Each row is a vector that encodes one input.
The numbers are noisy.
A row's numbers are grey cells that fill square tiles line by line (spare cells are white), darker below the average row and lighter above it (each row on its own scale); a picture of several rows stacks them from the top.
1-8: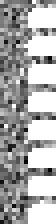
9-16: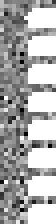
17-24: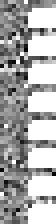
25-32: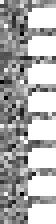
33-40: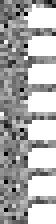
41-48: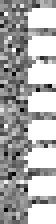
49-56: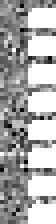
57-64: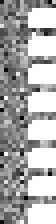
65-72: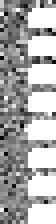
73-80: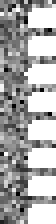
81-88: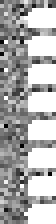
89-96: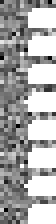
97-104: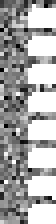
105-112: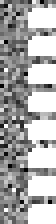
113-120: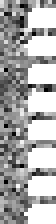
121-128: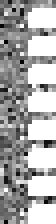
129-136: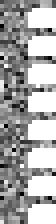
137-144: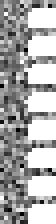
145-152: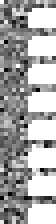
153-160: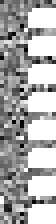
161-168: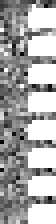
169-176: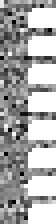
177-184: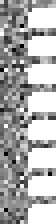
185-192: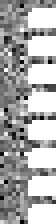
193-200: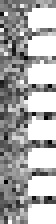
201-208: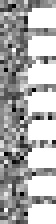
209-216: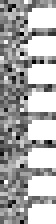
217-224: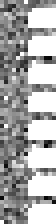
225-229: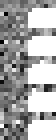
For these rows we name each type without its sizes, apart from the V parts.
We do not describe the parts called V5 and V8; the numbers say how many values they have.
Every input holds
a label, together with either a point on a circle and a value of V5, or a value of V8.
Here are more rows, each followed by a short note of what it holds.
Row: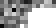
a label and a value of V8
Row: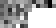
a point on a circle, a label and a value of V5
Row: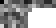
a label and a value of V8
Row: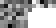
a label and a value of V8
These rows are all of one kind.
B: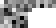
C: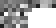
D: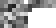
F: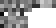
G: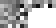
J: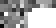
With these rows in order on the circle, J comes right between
B and G.
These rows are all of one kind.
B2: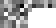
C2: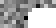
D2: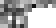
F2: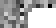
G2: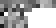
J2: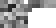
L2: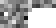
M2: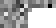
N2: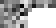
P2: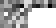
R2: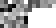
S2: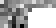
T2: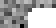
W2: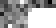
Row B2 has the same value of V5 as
D2, G2 and L2.
